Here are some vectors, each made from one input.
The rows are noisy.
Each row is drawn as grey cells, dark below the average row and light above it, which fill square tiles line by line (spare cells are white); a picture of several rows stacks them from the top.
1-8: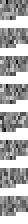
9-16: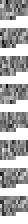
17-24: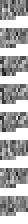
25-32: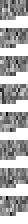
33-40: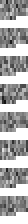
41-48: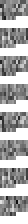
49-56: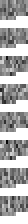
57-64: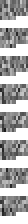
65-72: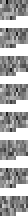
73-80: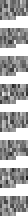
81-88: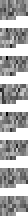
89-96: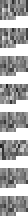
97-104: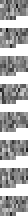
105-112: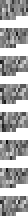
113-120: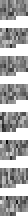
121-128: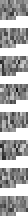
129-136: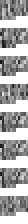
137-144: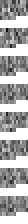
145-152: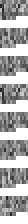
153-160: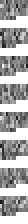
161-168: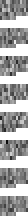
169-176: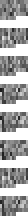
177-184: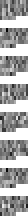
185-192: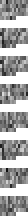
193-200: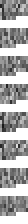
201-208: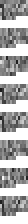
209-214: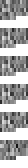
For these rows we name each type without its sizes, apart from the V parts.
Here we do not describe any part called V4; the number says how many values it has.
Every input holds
a label, a true/false value and a value of V4.
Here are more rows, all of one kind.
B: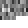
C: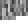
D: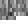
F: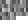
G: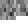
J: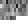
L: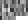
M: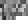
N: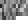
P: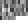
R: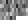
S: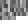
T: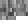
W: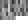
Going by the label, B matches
L, N and P.
